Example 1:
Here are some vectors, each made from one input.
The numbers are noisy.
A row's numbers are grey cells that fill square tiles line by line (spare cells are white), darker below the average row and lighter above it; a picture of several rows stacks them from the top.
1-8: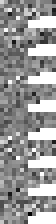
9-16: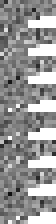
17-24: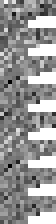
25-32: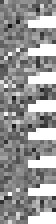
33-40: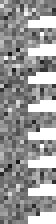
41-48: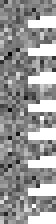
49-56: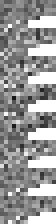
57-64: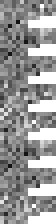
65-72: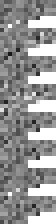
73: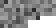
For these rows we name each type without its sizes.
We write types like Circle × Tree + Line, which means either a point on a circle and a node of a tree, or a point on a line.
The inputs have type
List(Line).
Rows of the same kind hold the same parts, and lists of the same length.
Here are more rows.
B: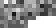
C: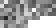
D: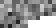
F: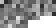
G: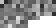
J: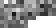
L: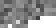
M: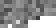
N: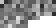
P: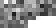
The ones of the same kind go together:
B, J, P
C, D
F, G, L, M, N

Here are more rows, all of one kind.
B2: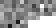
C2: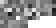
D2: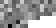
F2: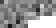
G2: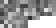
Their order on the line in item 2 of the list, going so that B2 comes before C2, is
G2, F2, B2, D2, C2.
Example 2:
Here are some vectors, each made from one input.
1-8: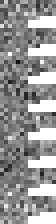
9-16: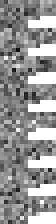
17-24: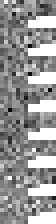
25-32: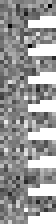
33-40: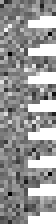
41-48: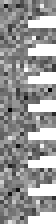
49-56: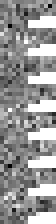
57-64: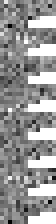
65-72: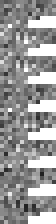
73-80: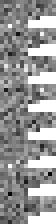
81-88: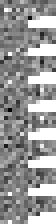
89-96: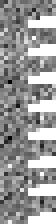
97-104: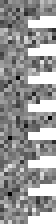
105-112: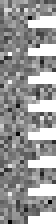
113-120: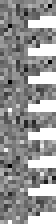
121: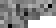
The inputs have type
List2(Line8).
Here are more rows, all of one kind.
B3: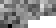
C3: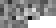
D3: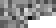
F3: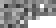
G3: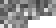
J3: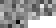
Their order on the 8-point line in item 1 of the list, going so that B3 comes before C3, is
F3, B3, J3, G3, C3, D3.
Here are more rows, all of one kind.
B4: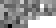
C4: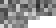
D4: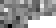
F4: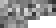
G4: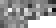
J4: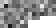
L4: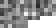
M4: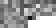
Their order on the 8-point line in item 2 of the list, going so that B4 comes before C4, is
G4, F4, J4, B4, C4, M4, D4, L4.
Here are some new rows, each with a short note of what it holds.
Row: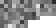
a list of one item
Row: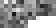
the empty list
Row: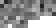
a list of one item
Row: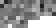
a list of one item
